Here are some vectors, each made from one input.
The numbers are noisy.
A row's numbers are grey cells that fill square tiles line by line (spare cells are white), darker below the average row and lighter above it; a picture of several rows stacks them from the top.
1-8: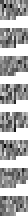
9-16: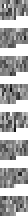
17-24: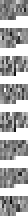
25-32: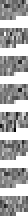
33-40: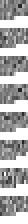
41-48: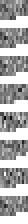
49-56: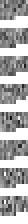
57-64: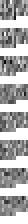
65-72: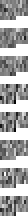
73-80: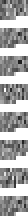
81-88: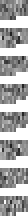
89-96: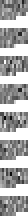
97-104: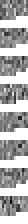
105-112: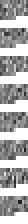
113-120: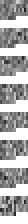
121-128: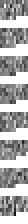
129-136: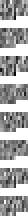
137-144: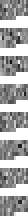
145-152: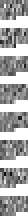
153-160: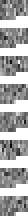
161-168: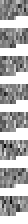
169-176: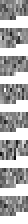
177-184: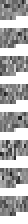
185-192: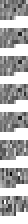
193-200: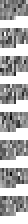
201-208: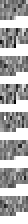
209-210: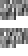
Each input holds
either a point on an 11-point line, or a point on a 12-point line.
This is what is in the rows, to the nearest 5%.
About 35% of them hold a point on an 11-point line. The rest hold a point on a 12-point line.
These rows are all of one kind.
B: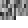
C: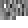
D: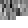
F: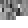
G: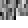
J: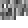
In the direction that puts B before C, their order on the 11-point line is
G, B, J, C, F, D.
